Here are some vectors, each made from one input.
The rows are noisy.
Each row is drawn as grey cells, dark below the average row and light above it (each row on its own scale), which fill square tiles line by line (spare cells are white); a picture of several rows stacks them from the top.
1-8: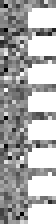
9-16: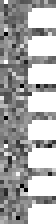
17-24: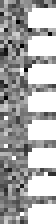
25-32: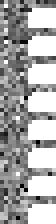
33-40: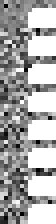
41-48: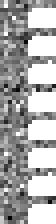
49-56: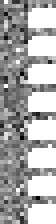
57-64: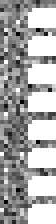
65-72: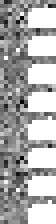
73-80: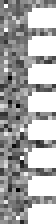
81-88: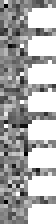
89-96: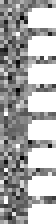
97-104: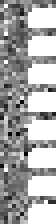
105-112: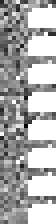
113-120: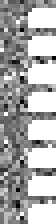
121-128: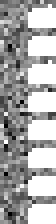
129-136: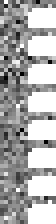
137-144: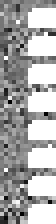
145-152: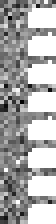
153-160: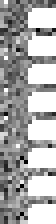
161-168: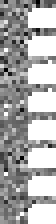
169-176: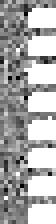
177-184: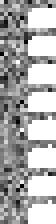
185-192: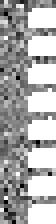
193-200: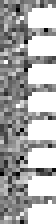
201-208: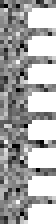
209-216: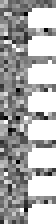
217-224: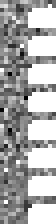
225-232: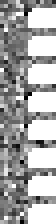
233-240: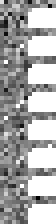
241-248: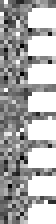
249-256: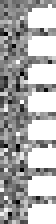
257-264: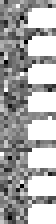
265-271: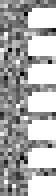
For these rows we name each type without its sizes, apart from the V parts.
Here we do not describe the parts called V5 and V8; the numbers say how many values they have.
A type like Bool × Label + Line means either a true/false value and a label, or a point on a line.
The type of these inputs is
(Bool × Bool × Bool × Bool + V5) × Label × V8 + Line.
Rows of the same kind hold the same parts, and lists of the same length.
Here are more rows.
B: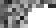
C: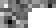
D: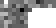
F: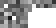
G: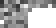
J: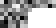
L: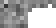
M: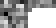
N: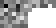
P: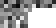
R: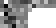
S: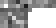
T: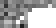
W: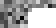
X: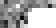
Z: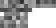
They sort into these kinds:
B, J, W, X
C, D, M, R, S, Z
F, G, L, N, P, T

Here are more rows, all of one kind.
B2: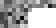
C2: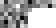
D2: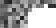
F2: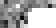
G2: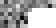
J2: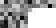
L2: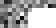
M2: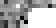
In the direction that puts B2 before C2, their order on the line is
D2, L2, B2, M2, F2, G2, C2, J2.
